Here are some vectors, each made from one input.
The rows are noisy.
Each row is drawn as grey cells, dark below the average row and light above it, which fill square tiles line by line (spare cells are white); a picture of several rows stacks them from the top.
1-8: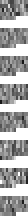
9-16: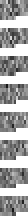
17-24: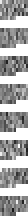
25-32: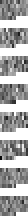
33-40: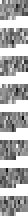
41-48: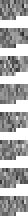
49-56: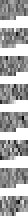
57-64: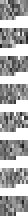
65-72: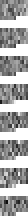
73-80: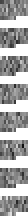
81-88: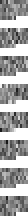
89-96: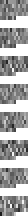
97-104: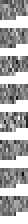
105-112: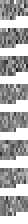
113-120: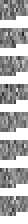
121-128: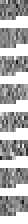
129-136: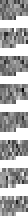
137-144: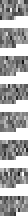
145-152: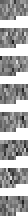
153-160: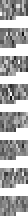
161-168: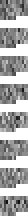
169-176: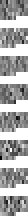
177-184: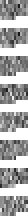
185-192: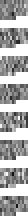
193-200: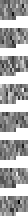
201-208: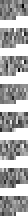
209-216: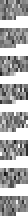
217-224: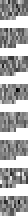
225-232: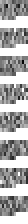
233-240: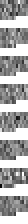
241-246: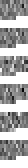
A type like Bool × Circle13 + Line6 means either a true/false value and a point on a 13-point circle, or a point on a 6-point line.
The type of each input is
Bool × (Line9 + Line10) × (Tree8 + Unit).
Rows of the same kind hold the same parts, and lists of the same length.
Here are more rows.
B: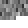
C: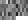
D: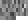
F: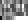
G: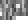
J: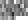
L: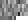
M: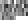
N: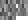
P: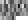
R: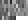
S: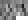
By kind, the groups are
B, S
C, M
D, L, N, R
F, G, J, P

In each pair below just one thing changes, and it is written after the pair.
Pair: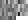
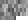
the true/false value
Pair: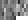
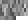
the true/false value
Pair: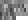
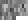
the node of the tree
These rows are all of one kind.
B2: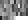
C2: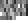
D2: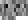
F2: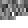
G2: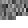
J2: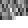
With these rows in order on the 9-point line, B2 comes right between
C2 and J2.
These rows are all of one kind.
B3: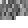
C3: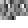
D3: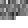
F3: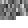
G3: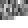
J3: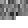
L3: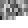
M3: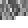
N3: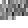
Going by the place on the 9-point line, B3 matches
D3, F3 and J3.
